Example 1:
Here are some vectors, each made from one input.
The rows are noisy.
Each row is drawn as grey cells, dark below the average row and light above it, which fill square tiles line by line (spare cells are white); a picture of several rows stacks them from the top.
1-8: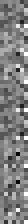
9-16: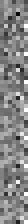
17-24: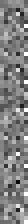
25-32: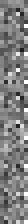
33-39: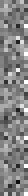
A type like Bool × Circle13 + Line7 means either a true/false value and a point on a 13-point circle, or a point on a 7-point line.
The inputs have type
Bool × Bool × Bool.
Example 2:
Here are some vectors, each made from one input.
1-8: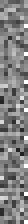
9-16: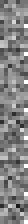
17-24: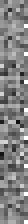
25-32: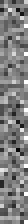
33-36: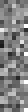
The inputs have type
Line6.
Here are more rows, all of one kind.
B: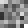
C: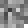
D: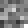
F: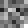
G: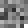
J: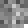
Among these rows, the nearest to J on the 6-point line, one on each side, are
C and D.
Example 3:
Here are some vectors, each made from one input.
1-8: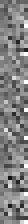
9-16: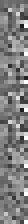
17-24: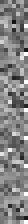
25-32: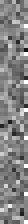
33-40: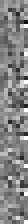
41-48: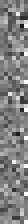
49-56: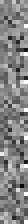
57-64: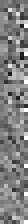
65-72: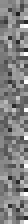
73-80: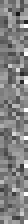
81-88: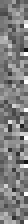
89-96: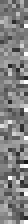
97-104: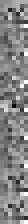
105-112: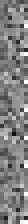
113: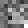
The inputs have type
Bool × Bool × Bool.
